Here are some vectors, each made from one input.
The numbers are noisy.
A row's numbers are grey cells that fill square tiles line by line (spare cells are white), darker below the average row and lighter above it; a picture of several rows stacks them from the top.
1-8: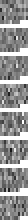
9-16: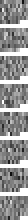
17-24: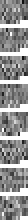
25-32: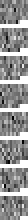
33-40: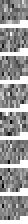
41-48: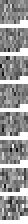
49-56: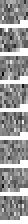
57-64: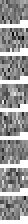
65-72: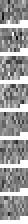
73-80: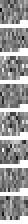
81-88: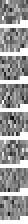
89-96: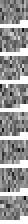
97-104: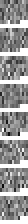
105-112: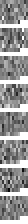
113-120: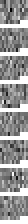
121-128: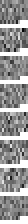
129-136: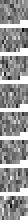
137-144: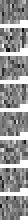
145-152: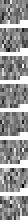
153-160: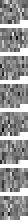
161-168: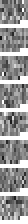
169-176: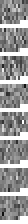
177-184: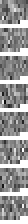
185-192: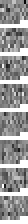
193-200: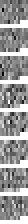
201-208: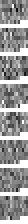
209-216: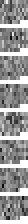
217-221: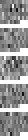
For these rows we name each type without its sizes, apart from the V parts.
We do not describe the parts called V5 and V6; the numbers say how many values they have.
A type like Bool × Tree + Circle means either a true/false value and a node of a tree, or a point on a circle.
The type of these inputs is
Bool × Label + (Tree + V5) × V6.
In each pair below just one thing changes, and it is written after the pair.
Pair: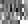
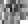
the true/false value
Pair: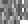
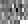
the label
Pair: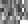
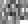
the true/false value
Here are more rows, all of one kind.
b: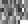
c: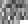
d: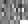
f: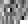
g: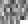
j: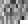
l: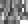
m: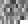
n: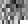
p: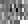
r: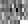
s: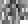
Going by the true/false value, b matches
d, l, p and r.
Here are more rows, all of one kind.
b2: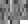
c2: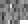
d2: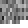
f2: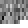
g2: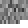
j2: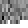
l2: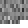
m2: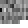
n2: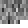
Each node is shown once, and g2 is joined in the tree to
l2 and n2.
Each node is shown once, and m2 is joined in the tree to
d2.
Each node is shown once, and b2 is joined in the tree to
c2.
